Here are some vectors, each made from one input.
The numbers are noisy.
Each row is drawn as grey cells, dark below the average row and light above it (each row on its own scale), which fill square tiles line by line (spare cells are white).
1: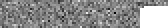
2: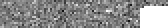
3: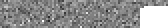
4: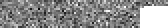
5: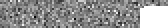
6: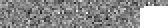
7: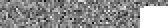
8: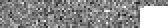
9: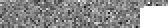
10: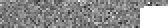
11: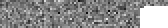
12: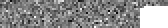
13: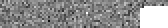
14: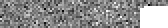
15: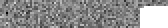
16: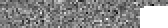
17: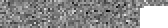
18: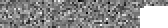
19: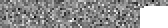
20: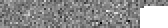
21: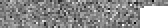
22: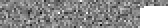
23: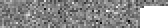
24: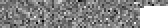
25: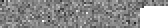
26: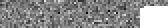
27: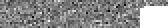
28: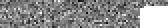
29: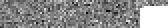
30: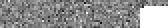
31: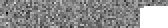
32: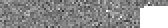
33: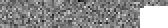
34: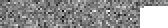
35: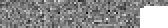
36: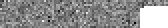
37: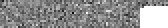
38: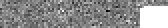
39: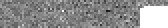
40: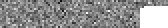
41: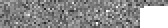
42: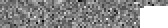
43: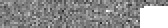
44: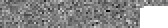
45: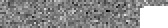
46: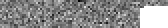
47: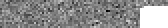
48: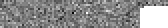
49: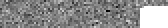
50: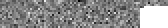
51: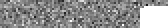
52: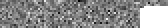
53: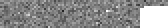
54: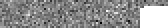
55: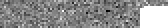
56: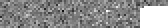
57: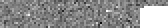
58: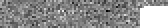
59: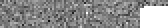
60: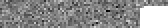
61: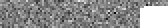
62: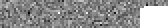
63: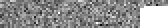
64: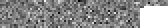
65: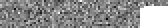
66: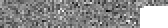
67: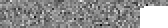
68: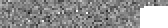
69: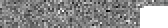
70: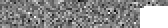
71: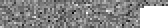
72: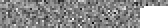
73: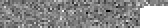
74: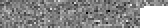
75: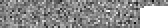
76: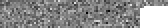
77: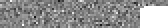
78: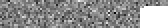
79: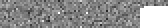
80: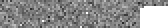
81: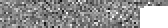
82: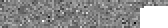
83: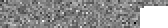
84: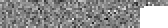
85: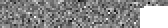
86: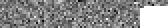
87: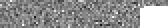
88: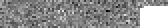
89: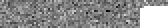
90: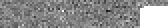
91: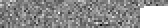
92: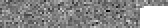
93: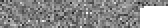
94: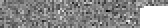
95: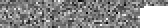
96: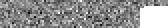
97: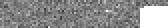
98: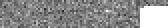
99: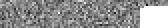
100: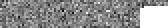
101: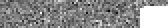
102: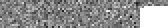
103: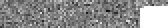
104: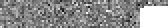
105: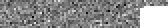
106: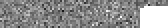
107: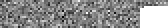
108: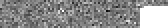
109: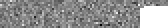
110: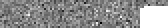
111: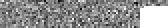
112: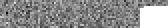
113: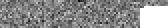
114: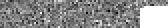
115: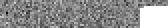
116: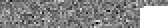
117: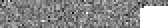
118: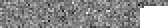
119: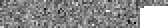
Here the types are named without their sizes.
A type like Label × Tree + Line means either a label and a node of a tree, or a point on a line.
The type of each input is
List(Label × Line).
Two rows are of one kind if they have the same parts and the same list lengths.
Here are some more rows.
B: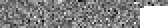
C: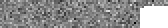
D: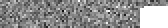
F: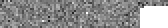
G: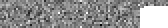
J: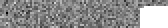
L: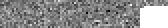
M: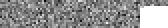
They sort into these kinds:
B, L
C, D, F, G, M
J

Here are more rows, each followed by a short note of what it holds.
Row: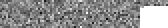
a list of two items
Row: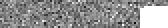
a list of two items
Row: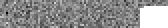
the empty list
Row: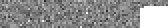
a list of two items
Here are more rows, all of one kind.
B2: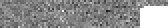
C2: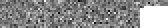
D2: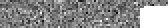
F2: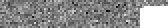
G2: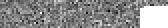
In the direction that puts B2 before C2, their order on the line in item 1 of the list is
B2, F2, G2, D2, C2.
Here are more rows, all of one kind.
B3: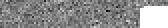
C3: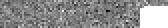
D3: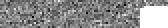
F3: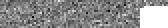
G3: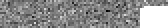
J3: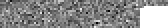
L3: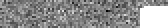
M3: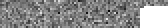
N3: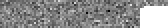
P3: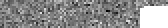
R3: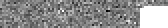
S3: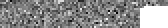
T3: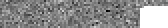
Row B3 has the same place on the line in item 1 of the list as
C3, G3, P3 and T3.
